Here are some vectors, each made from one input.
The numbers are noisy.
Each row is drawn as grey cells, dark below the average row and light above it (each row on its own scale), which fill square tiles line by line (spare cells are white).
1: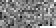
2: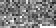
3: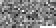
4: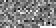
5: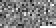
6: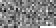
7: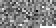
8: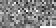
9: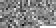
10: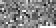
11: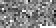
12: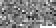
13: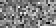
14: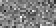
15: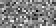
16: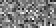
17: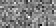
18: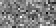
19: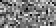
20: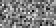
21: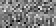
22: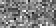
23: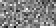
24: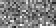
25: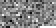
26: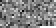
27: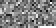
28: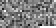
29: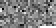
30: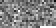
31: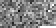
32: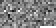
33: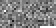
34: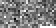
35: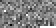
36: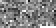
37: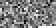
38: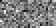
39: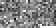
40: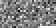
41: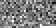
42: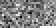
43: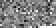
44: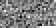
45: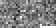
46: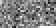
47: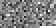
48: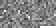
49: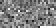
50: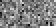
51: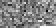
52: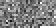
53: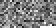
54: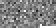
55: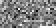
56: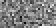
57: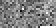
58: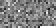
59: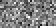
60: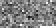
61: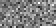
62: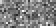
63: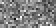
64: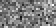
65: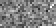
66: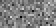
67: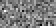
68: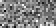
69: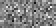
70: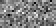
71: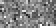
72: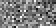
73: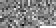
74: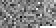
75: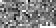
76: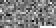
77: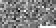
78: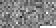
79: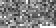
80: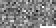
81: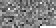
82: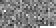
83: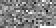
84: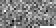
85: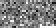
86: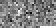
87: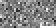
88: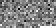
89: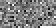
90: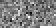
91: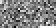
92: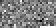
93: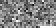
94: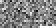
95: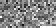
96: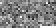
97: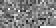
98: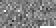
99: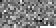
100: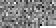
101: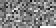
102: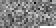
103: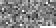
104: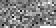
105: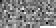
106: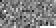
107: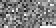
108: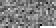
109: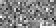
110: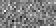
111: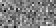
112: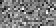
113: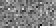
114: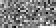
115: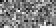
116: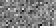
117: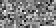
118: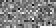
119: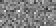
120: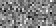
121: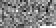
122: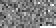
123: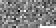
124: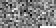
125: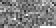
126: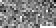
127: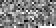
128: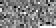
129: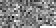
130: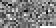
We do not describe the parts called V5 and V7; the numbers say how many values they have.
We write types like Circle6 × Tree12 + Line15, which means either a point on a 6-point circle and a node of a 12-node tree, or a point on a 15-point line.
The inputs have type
(Bool × Bool × Bool + Unit) × (Circle9 × V7 + V5).
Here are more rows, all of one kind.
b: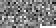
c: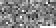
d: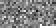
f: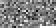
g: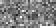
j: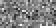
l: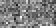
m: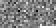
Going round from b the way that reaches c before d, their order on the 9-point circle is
b, m, j, l, c, f, g, d.
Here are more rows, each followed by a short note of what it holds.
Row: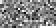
a point on a 9-point circle and a value of V7
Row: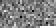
a point on a 9-point circle, three true/false values and a value of V7
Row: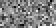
a point on a 9-point circle, three true/false values and a value of V7
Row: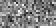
three true/false values and a value of V5
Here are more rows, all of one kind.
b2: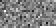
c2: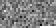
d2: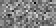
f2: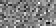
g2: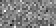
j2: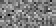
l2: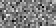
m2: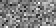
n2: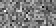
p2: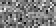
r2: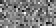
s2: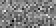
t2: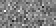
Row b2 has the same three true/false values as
c2 and l2.
